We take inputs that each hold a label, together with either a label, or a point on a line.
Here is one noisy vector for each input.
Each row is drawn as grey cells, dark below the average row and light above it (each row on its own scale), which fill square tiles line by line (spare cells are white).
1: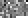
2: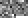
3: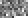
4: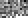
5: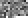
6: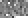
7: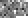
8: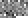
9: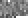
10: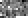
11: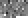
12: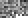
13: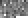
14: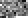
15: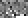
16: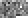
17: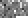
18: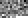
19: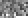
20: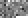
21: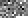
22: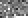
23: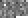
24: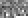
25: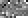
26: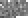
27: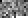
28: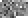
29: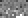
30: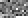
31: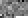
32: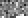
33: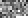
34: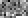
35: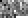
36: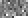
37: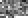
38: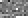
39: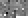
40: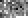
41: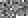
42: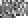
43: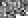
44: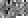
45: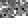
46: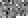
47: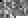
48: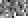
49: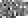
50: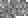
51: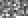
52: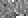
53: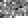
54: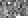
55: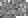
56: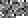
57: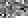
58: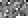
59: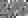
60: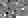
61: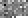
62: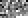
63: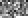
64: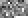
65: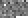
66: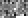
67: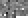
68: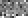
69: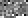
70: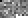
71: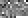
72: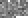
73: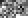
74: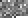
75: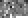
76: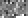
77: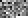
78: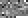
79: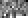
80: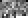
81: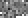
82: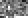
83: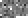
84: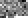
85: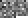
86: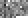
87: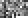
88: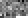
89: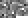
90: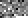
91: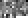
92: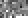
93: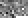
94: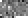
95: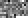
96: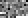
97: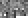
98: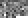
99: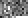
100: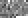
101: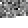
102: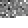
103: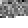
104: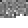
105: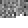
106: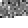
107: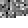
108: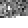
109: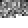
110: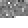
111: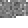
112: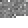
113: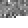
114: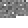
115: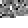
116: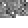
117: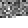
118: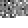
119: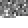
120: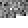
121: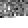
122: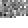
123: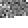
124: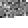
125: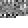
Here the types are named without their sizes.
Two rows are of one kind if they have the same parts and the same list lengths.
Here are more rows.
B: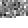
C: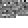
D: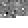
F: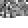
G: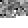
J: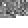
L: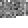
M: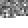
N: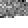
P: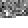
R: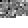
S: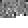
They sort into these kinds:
B, F, G, R, S
C, D, J, L, M, N, P

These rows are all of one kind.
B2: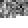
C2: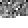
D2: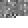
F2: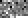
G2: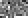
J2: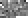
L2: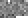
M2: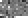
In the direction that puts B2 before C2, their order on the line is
J2, L2, B2, F2, D2, C2, G2, M2.
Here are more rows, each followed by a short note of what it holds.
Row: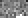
two labels
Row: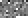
a label and a point on a line
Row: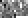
two labels
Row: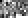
a label and a point on a line
